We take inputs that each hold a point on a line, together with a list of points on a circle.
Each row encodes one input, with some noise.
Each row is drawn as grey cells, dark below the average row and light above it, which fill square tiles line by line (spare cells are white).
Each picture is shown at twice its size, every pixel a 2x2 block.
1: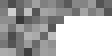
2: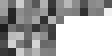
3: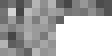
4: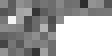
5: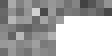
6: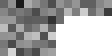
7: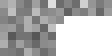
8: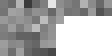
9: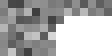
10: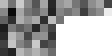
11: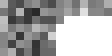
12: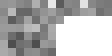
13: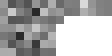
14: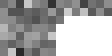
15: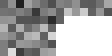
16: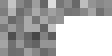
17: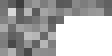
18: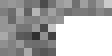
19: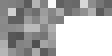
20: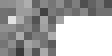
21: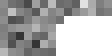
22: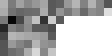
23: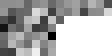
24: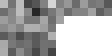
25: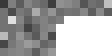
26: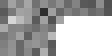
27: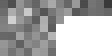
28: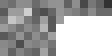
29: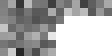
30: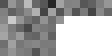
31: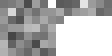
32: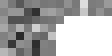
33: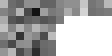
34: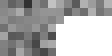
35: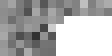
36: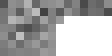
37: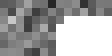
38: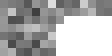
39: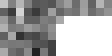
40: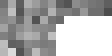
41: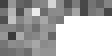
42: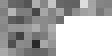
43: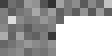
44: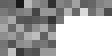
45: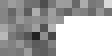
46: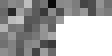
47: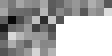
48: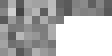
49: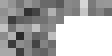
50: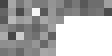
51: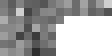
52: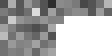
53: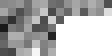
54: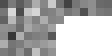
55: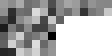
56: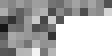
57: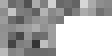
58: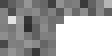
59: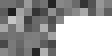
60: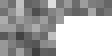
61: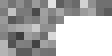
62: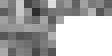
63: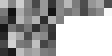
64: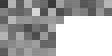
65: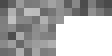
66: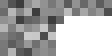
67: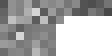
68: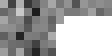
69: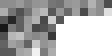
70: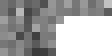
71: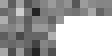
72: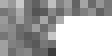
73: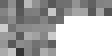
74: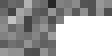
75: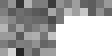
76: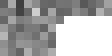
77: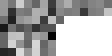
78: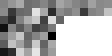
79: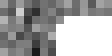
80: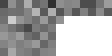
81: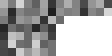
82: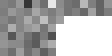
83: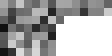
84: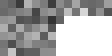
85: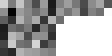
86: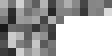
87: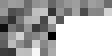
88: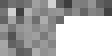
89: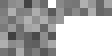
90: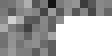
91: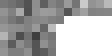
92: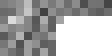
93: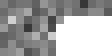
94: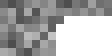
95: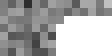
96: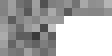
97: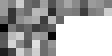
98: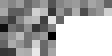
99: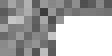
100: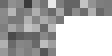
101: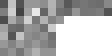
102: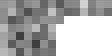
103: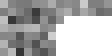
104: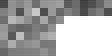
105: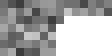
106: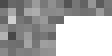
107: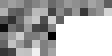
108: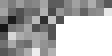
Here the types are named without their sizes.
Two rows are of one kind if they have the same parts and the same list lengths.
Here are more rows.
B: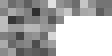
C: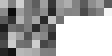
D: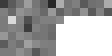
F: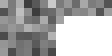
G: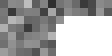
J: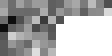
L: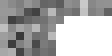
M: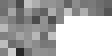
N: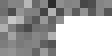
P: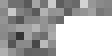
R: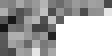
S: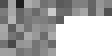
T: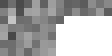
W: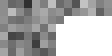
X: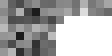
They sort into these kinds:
B, F, L, P, W, X
C, J, R
D, G, M, N, S, T

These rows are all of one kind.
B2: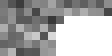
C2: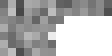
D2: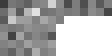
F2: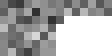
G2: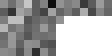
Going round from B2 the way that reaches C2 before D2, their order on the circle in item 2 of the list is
B2, C2, F2, G2, D2.
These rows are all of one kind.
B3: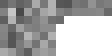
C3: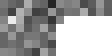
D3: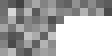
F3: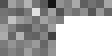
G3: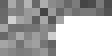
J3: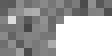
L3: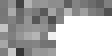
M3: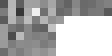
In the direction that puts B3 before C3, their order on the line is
L3, D3, B3, M3, F3, J3, G3, C3.
